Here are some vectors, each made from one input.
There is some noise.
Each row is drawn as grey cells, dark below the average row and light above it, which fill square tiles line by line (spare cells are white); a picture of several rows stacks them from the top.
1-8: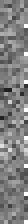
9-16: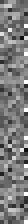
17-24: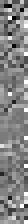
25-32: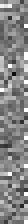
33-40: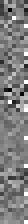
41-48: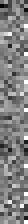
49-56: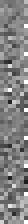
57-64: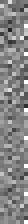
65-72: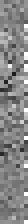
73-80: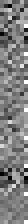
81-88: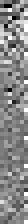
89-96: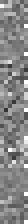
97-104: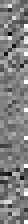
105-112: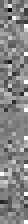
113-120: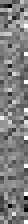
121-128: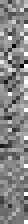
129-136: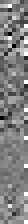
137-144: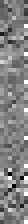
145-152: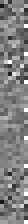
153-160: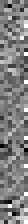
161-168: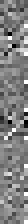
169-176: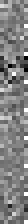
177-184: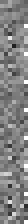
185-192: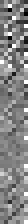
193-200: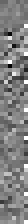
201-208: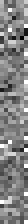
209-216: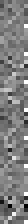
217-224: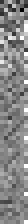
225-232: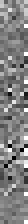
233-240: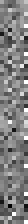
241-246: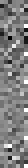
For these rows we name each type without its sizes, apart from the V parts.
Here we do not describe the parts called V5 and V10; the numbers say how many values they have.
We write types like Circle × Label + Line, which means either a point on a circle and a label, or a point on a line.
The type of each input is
Bool × Bool × Bool × Line × V5 × V10.
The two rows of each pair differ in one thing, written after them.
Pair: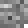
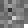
one of the three true/false values
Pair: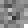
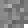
the place on the line
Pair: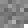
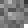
the value of V10
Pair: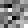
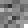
one of the three true/false values
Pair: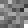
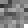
one of the three true/false values
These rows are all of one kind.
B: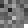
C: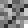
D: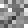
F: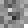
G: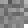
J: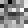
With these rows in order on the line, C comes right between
G and J.
